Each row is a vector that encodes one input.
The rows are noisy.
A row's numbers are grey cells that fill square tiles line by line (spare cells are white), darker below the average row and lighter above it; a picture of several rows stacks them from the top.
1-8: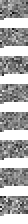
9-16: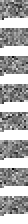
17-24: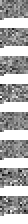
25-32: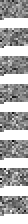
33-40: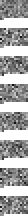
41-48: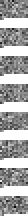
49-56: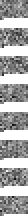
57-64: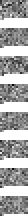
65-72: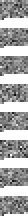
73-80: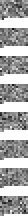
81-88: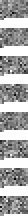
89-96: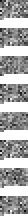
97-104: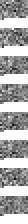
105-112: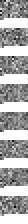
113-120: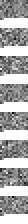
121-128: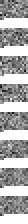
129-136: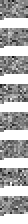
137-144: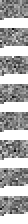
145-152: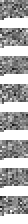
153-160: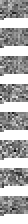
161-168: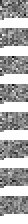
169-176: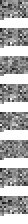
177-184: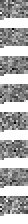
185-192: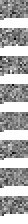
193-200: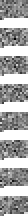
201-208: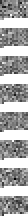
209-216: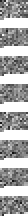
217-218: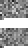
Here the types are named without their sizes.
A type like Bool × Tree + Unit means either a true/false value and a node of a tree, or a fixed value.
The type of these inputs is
Circle.
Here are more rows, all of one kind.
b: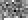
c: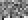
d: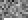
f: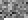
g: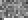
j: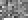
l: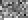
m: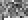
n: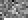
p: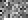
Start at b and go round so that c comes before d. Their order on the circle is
b, m, c, f, j, g, d, n, p, l.
